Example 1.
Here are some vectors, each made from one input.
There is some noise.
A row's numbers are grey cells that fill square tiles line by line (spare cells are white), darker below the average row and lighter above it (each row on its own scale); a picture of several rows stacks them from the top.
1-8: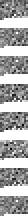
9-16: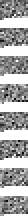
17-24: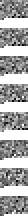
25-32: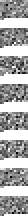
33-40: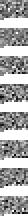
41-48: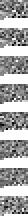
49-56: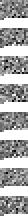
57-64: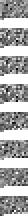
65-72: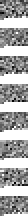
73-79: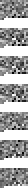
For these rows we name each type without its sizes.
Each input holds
a point on a line.
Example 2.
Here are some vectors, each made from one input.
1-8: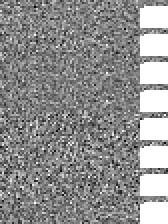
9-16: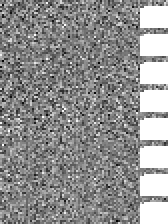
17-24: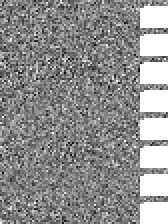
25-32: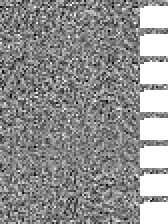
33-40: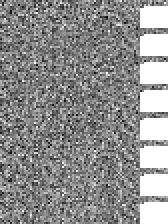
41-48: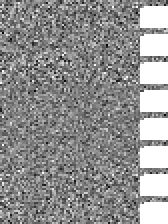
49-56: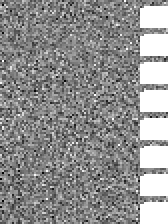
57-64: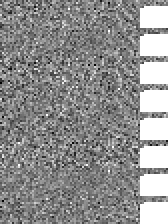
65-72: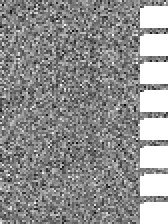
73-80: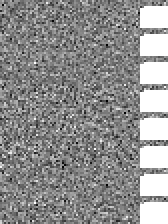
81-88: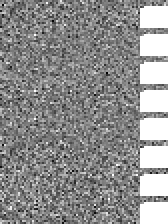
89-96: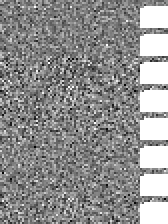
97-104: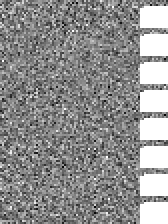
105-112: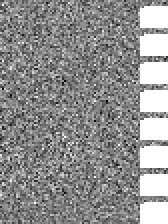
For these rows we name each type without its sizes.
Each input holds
a label.
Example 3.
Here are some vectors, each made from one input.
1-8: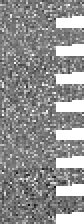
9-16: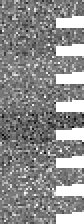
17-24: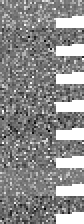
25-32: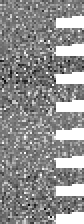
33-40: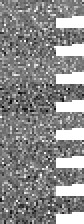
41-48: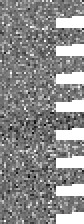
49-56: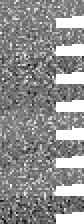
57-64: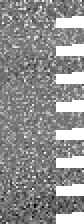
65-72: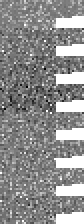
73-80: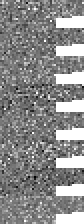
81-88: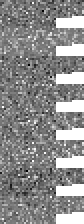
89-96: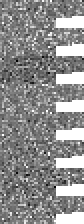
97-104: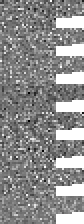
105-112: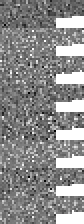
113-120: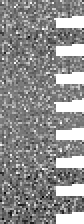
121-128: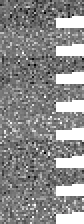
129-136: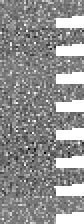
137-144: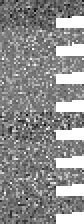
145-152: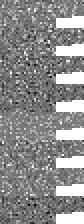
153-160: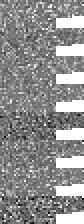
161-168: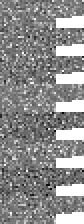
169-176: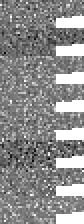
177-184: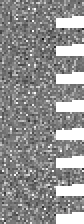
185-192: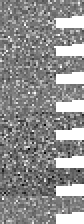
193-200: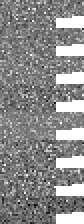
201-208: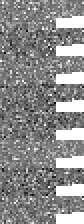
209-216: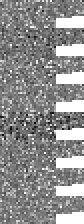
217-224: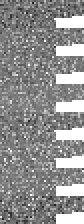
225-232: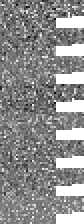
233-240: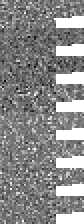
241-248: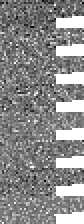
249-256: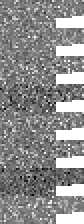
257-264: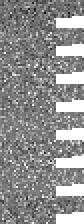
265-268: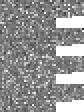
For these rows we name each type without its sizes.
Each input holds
a label.
